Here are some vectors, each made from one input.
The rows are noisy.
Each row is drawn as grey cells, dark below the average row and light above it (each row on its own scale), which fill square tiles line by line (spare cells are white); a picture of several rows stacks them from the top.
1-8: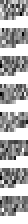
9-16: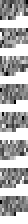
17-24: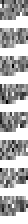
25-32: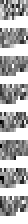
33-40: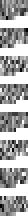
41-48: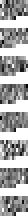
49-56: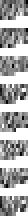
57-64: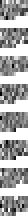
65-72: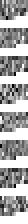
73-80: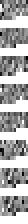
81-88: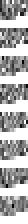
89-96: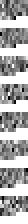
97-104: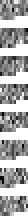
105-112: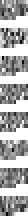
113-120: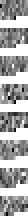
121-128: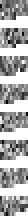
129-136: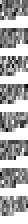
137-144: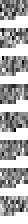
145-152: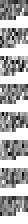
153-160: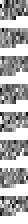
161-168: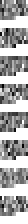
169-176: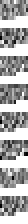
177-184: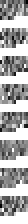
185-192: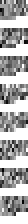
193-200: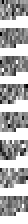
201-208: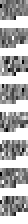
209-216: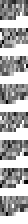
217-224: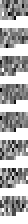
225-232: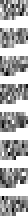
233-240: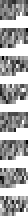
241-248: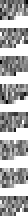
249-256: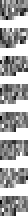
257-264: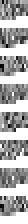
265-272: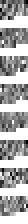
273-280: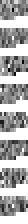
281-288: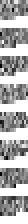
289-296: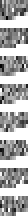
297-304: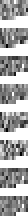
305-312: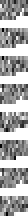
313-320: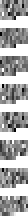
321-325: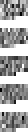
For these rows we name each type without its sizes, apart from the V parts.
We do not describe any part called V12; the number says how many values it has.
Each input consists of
either a point on a circle, or a true/false value and a value of V12.
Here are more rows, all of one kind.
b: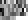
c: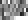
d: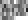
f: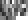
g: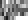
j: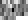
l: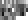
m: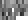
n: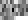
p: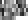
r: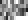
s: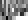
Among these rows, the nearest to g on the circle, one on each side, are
f and r.
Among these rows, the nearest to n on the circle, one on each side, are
d and j.
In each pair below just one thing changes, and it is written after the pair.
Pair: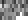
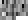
the true/false value
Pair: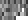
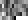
the true/false value
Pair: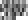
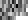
the true/false value
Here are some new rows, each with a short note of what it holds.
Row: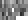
a point on a circle
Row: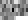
a point on a circle
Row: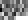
a true/false value and a value of V12
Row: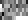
a true/false value and a value of V12
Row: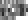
a point on a circle
